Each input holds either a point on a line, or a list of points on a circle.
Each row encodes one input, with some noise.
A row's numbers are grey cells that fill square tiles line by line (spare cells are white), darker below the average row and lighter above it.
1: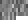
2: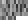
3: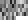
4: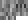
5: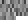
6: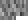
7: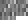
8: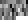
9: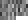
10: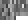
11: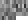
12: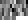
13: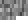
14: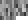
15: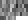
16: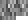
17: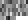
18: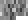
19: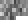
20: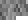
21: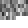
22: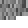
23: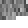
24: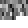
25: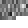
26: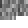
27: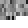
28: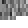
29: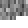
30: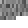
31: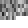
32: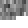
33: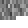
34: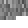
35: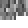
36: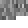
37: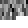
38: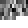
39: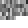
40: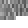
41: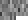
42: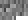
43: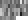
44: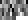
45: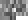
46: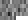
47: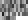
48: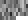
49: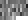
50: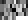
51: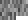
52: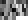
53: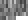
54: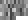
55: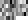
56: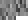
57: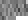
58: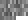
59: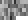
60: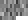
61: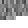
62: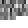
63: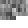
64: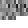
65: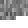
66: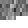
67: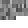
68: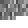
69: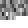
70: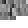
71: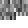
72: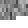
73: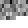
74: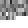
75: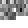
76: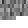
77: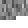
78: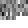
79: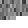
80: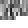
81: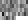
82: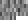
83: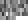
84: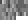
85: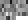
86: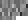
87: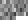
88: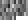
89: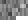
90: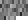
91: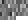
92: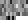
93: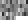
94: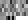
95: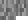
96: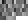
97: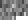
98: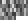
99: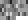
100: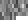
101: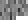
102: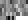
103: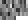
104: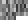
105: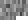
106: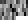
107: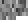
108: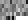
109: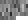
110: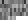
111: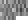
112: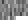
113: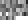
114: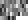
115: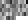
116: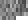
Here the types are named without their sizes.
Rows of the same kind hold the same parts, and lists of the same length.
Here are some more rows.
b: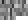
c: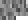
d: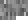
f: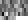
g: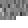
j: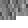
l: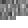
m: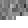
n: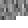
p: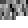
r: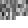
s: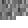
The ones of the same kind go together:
b, d, g, j, l, s
c, m, n
f, r
p

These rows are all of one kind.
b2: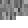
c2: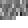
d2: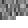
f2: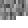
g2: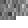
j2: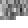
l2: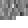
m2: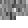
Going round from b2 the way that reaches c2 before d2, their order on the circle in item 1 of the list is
b2, l2, c2, f2, j2, d2, g2, m2.
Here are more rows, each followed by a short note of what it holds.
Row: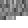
a list of one item
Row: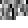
the empty list
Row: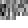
a point on a line
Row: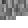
a list of one item
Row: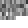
a point on a line
